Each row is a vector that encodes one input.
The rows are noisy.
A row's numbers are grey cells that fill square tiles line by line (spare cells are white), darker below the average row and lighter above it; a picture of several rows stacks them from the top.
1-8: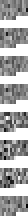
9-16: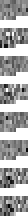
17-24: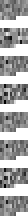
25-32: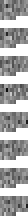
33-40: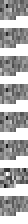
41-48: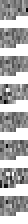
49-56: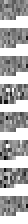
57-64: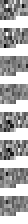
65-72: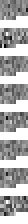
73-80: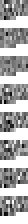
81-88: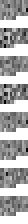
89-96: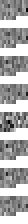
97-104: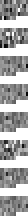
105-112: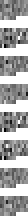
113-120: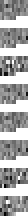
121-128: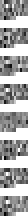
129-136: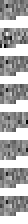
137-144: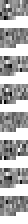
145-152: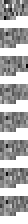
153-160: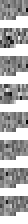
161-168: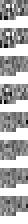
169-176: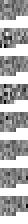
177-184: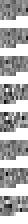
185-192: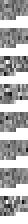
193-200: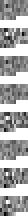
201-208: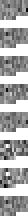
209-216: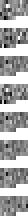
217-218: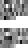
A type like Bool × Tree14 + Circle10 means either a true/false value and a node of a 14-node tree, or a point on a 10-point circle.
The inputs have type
Label10 + Line14.
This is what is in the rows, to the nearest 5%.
About 35% of them hold one of 10 labels. The rest hold a point on a 14-point line.
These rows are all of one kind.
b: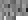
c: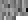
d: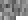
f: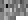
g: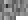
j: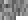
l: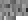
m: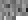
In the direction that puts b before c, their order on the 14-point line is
f, g, j, d, l, b, m, c.
